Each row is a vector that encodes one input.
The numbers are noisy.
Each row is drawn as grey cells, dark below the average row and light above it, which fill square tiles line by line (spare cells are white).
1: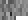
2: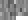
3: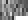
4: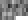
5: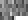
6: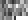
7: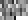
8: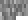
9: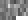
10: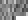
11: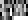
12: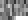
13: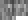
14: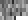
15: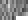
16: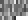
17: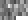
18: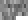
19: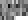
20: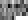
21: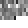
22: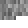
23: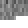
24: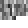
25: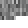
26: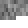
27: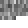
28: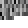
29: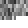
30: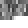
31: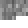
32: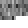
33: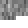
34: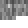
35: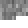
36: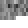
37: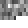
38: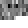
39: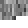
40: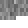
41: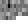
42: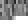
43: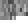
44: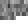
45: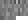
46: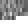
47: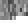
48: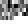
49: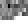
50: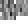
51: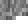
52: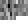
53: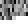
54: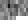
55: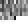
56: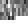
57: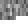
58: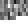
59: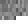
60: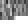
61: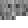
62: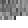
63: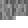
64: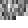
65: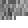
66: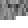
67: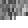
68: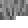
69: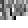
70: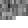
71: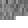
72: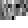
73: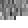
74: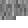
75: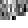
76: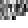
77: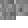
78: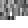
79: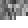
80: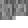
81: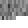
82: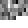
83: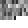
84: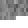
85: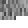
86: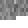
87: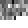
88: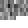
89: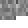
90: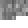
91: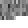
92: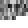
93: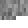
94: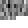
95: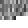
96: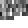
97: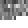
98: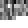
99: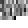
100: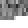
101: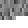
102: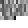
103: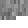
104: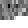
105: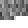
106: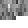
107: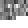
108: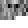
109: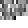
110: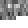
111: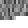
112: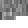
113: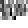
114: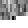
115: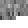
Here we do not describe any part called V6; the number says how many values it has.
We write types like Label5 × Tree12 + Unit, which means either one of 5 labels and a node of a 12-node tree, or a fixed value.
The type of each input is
Bool × Bool × Bool + Circle9 × V6.
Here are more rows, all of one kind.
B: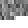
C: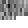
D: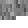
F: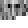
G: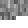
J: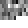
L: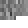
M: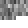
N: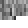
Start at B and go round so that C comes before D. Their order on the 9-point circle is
B, F, C, N, J, G, D, M, L.
